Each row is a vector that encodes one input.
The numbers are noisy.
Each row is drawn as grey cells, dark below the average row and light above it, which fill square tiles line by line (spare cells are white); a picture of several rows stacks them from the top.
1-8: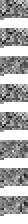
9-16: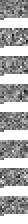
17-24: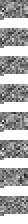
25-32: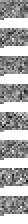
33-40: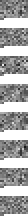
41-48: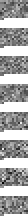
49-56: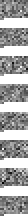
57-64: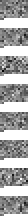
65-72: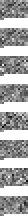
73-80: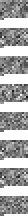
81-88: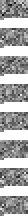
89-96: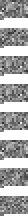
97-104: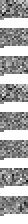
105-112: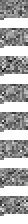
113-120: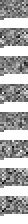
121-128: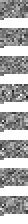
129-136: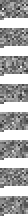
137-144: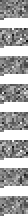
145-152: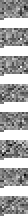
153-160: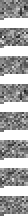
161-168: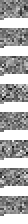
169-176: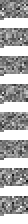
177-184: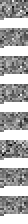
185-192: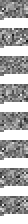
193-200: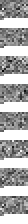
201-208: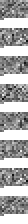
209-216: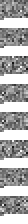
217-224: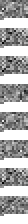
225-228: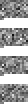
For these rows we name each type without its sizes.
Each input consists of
a point on a line.
